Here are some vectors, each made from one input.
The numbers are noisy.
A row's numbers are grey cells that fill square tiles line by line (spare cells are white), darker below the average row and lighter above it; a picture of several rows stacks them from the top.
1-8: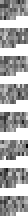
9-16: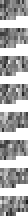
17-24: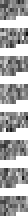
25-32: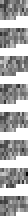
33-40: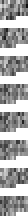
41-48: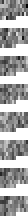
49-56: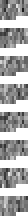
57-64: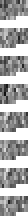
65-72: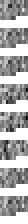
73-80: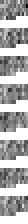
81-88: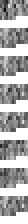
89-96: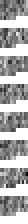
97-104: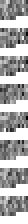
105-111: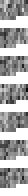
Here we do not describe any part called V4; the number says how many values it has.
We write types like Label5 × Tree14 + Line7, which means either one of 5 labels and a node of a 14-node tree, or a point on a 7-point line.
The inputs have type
Bool × (Tree11 + V4).
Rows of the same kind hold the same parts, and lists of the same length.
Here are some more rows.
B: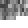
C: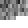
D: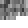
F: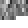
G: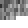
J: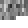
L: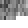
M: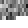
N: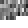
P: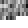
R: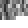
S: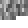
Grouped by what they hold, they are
B, C, D, F, G, J, L, S
M, N, P, R

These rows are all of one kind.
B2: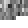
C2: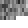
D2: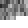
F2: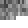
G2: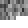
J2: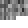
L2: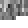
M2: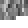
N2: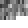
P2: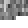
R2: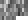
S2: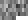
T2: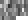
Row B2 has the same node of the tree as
C2, L2 and P2.
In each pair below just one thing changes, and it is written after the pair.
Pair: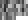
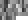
the value of V4
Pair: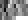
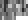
the value of V4
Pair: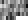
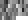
the true/false value
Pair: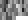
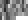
the value of V4
